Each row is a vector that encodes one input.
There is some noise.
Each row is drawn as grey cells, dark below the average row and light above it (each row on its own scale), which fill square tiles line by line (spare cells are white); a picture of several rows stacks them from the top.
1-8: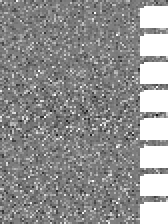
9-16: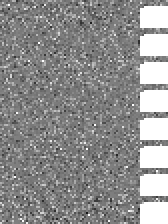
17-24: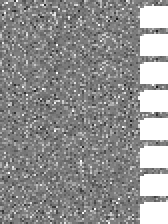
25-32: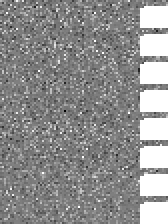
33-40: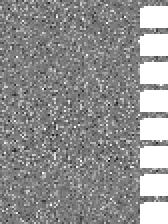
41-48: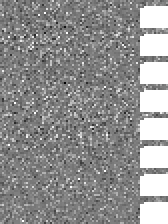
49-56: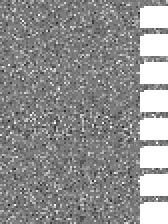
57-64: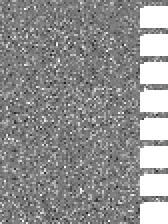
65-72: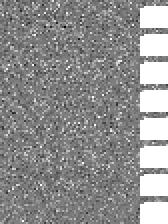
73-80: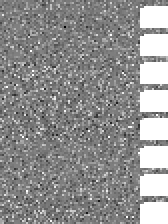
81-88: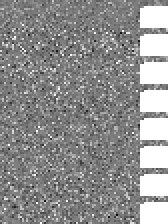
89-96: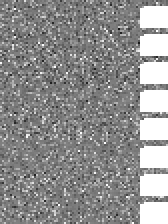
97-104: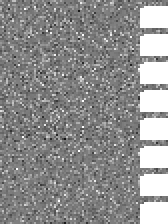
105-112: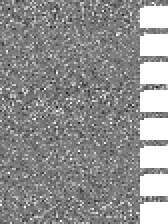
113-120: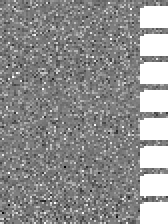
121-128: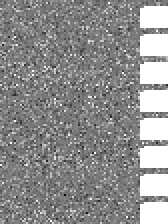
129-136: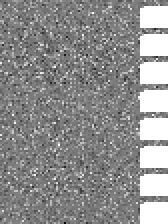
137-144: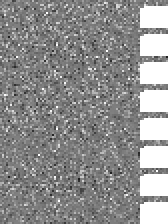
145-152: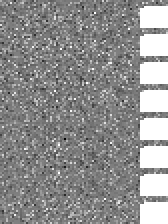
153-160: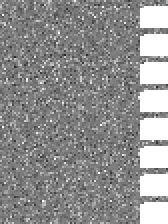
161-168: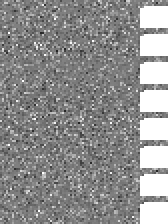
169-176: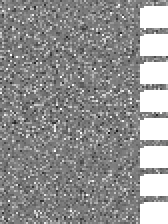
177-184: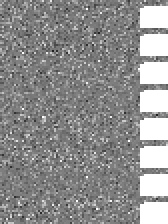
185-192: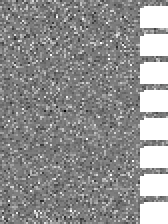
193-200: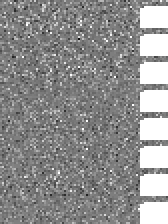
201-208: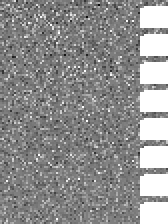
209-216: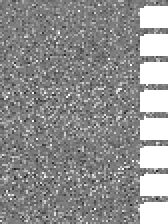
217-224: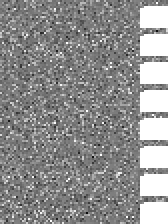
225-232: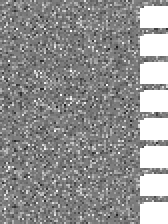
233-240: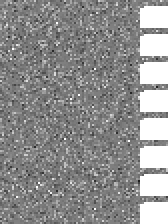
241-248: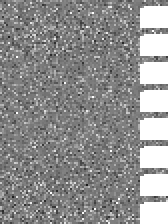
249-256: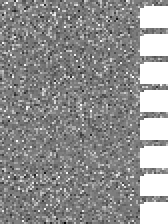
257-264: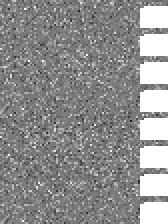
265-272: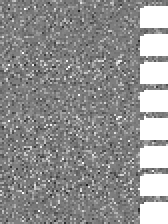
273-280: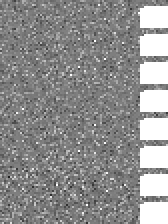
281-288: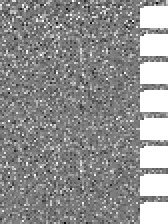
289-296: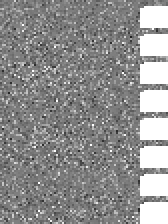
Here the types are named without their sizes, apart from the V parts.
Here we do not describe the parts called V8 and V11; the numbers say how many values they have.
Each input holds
a value of V11, together with either a point on a circle and a true/false value, or a value of V8.
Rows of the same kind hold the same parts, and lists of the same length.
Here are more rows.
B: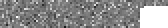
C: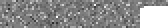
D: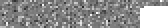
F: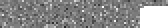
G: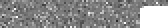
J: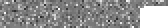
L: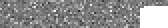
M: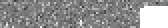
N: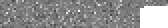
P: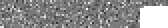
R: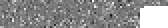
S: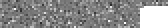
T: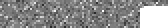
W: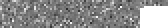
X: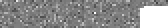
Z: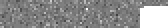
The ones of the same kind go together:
B, C, F, G, L, P, R, S, T, W, Z
D, J, M, N, X

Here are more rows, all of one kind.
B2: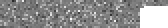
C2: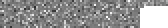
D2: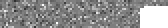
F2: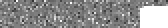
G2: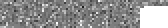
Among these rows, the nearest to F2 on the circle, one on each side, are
C2 and G2.
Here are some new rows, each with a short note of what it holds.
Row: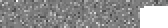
a point on a circle, a true/false value and a value of V11
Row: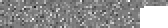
a point on a circle, a true/false value and a value of V11
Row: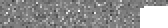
a point on a circle, a true/false value and a value of V11
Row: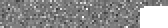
a value of V8 and a value of V11
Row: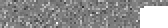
a point on a circle, a true/false value and a value of V11
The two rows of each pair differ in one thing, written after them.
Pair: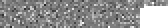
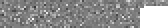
the value of V11
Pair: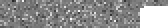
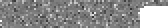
the place on the circle
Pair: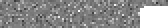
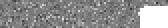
the value of V11
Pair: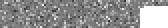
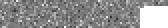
the value of V11
